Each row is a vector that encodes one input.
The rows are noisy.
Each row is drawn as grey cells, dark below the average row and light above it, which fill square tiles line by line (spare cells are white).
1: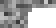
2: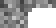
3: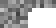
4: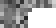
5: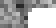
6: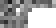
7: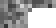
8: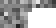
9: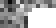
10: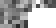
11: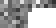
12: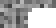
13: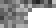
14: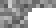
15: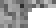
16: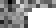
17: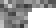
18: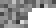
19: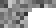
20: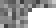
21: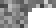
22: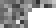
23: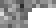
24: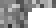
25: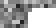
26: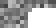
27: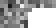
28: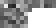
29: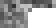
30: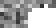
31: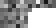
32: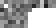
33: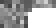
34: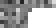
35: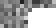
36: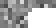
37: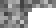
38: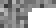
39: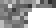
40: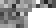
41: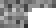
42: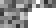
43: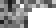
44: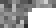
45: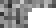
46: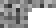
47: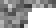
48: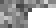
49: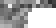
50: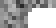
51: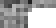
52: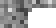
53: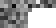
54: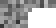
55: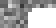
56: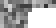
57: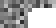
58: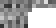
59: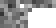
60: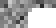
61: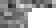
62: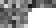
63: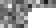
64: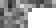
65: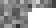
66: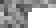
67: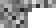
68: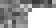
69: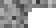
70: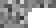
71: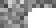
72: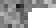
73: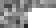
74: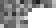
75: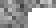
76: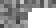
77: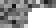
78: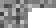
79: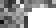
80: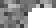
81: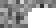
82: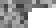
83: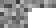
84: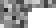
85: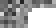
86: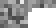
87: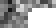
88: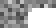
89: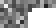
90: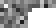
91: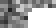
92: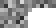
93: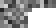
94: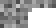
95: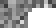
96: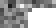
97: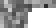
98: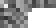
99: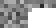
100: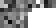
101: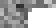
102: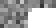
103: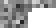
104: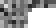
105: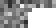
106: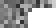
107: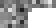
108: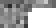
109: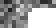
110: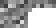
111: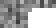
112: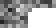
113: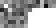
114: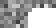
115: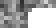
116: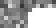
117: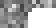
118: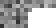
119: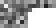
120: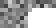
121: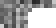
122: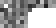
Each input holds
a point on a 7-point line, together with either a point on a 6-point line, or a node of a 9-node tree.
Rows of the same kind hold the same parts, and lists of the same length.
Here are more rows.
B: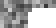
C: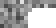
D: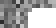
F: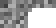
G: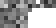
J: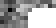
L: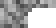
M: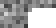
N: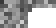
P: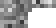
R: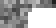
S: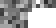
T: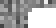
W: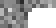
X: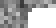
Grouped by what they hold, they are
B, D, G, J, R, S
C, F, L, M, N, P, T, W, X

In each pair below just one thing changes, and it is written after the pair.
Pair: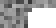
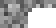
the place on the 7-point line
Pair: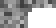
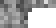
the place on the 7-point line
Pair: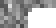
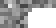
the node of the tree
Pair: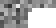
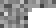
the node of the tree
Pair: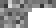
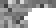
the node of the tree
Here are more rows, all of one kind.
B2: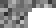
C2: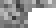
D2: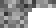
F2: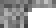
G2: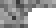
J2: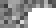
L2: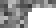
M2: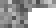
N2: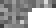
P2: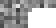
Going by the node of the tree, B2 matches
D2, J2, L2 and N2.
